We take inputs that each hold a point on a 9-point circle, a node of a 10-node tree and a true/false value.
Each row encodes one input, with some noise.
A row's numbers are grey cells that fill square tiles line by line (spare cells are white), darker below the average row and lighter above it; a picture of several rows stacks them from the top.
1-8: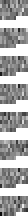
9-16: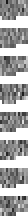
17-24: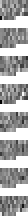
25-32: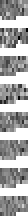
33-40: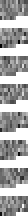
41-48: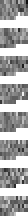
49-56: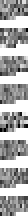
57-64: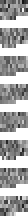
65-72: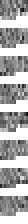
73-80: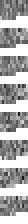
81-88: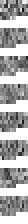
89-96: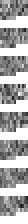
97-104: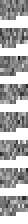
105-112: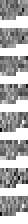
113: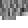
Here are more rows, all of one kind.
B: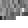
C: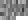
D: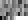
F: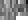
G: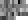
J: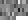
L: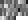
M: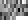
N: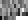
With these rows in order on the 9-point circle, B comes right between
F and N.
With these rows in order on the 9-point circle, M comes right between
D and J.
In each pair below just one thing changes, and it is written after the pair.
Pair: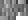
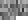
the node of the tree
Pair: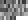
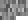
the node of the tree
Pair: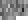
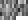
the place on the 9-point circle
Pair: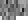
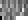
the true/false value
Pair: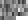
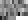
the node of the tree
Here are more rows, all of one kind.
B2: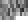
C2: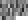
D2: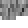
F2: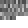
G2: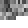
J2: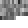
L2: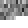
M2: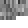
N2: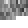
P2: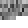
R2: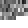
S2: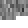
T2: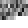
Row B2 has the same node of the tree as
C2, J2 and S2.
